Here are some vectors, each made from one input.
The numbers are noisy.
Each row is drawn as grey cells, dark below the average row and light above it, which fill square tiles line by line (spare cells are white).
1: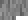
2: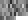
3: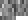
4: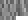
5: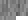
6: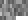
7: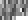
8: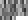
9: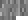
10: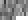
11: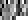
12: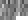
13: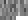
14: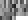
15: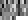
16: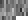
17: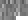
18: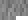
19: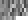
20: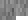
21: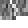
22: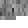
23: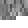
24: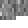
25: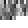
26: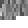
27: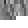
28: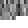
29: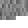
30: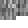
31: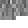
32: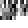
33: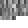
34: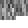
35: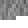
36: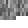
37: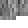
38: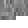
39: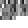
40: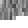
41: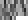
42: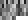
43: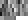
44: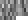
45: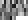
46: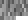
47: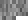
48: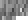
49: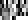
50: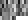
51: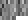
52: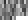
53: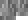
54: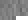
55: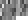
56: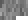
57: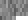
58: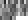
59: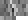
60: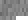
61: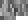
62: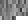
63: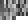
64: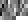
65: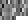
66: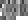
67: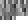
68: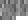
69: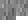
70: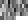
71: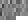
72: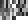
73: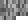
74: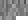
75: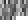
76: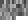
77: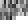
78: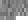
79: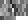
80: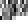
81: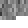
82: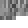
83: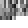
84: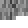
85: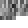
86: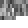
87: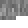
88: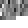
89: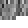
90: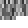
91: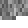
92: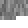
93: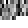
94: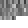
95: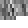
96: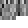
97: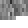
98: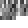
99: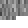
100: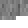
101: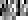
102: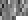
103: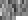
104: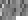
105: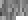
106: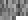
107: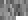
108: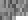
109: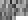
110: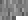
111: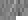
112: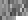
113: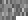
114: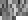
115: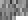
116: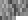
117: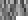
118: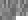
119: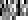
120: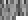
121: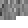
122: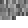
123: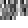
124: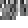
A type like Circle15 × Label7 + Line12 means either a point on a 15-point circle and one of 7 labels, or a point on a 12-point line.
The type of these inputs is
Bool × (Circle6 + Unit) × Line8.
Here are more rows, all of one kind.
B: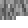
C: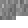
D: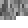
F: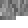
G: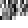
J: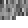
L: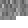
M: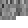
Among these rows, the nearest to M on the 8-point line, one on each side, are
F and G.
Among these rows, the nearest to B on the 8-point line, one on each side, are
F and J.
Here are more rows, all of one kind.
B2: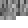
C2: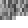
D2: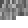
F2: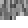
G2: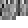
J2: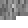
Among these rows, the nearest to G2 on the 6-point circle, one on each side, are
B2 and J2.
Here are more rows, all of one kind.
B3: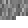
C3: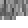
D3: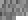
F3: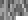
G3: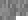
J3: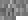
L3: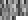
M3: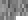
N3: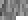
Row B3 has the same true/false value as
C3, J3 and N3.
